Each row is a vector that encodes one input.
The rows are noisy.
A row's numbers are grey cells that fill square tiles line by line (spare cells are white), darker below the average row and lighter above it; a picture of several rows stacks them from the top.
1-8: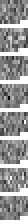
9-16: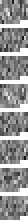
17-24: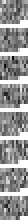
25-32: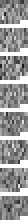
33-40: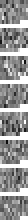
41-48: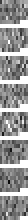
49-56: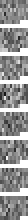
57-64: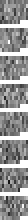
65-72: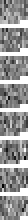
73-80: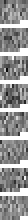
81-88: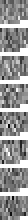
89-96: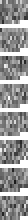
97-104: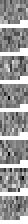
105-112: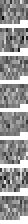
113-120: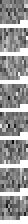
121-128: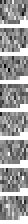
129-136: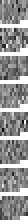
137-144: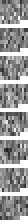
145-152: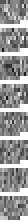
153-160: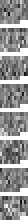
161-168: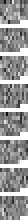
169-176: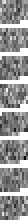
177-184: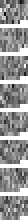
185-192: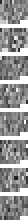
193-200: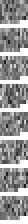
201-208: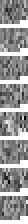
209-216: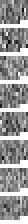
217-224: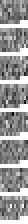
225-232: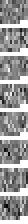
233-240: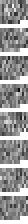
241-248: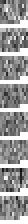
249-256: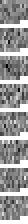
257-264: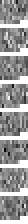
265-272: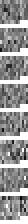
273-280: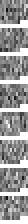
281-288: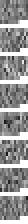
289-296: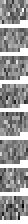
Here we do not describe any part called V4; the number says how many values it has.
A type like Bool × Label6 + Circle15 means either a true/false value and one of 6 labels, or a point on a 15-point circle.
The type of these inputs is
Bool × Bool × Bool × Bool × Line8 + Label6 × List2(V4).
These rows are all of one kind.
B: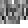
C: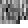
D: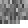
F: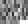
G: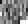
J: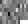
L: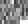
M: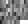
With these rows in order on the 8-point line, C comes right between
B and J.
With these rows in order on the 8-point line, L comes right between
J and M.
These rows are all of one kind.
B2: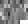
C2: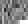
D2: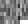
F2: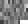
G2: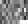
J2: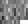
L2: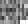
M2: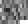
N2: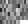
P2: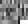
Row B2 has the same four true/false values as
F2 and N2.
